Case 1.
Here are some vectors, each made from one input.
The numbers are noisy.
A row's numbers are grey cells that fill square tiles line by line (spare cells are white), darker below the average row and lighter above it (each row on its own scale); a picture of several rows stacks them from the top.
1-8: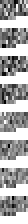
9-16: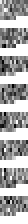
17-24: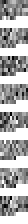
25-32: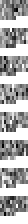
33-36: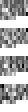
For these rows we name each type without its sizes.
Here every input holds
a point on each of two lines.
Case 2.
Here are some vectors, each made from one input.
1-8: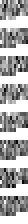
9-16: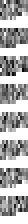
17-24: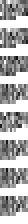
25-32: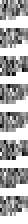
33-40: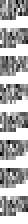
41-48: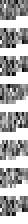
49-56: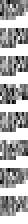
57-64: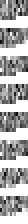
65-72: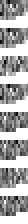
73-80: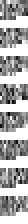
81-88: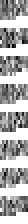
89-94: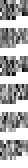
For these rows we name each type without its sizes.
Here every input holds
three true/false values.
